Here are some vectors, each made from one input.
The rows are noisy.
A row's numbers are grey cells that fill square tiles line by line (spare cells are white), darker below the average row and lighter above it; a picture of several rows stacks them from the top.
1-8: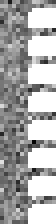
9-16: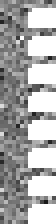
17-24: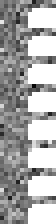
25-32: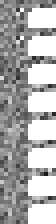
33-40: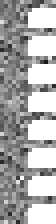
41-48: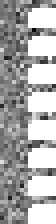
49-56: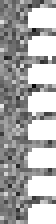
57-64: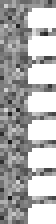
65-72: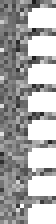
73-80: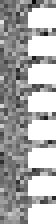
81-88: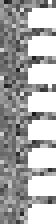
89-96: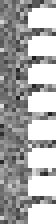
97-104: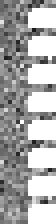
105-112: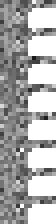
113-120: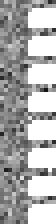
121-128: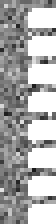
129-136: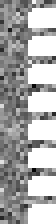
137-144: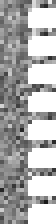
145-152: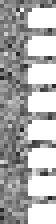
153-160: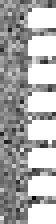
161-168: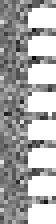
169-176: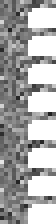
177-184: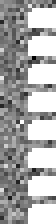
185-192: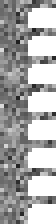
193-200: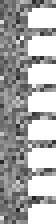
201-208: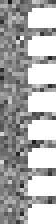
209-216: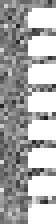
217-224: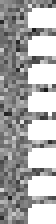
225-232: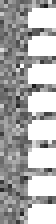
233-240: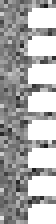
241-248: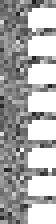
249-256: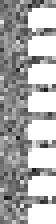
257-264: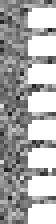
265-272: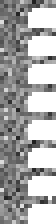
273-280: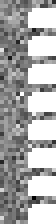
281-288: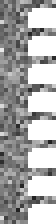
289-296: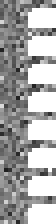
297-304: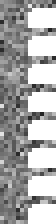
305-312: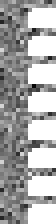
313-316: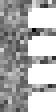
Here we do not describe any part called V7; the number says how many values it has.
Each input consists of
either a point on a 13-point circle, or a true/false value and a value of V7.
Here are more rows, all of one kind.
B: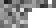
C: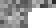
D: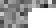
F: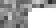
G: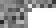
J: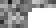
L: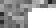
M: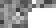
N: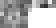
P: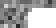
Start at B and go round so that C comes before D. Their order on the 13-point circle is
B, G, P, L, F, J, M, C, N, D.
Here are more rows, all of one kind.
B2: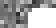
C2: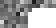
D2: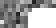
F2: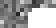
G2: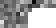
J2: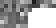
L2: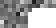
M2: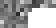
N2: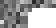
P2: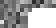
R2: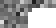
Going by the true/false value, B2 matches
F2, J2 and M2.
